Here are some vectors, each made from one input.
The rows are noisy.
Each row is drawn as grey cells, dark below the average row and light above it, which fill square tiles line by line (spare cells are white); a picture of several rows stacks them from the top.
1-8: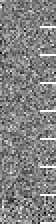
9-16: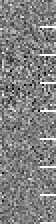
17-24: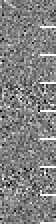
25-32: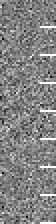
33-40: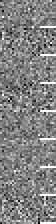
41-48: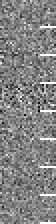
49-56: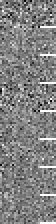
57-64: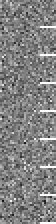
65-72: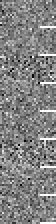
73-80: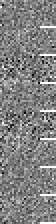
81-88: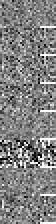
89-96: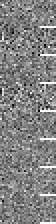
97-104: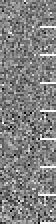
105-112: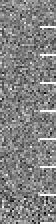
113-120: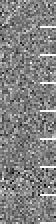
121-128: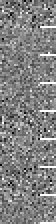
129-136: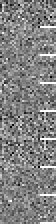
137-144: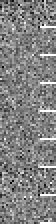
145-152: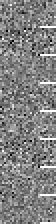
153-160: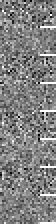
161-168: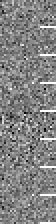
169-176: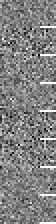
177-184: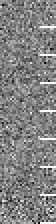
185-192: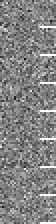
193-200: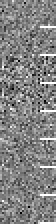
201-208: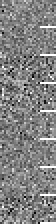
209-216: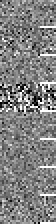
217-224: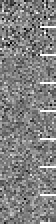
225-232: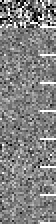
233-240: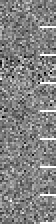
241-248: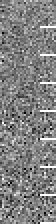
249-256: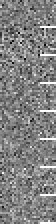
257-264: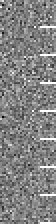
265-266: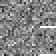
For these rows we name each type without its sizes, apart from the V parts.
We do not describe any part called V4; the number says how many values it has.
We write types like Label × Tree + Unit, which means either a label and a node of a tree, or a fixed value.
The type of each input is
List(Line × (Line + V4)).
